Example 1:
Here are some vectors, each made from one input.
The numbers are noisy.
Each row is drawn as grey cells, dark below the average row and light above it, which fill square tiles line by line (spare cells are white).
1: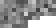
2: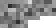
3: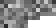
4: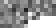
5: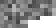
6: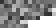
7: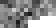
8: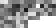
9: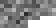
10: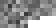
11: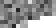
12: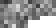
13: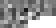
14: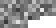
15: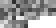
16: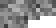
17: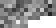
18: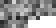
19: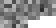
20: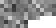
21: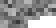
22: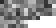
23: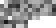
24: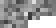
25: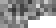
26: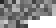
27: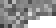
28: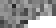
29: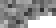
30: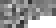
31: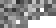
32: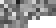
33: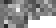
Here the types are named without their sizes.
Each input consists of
a point on a circle.
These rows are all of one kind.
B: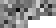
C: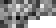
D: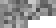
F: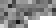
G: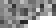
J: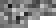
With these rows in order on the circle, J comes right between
C and F.
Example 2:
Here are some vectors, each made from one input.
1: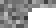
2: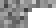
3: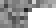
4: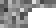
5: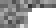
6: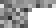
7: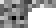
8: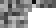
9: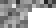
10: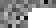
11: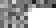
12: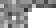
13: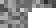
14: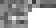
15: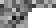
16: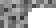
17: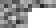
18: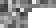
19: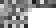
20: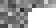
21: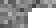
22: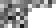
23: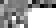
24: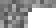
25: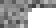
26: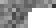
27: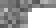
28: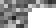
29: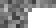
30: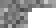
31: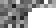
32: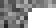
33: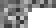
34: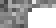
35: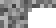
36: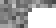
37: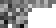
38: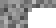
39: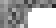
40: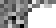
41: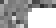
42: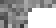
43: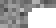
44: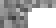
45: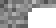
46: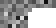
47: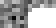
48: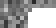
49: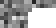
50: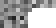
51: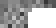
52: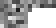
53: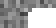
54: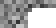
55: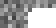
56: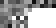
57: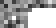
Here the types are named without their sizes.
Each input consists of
four true/false values.
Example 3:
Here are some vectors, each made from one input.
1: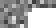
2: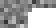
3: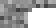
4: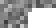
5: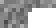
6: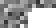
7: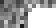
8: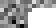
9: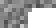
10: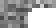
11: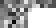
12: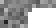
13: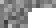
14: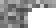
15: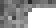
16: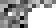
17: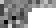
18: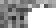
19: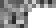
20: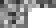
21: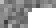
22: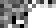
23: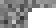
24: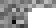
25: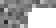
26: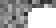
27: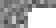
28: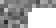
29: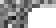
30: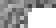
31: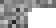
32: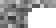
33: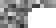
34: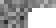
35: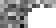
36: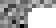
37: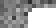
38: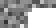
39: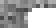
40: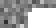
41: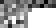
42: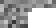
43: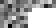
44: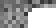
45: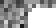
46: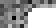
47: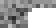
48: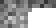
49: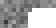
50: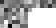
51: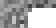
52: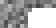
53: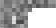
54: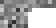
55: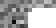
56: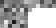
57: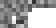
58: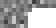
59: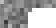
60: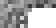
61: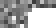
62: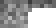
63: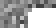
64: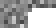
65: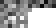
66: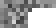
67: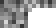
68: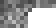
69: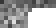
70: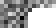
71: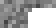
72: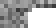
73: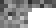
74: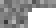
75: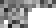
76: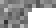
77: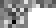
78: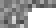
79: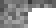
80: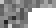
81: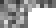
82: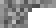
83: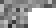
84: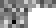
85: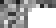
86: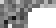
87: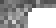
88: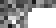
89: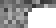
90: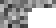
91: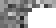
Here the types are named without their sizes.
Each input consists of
a point on a circle.
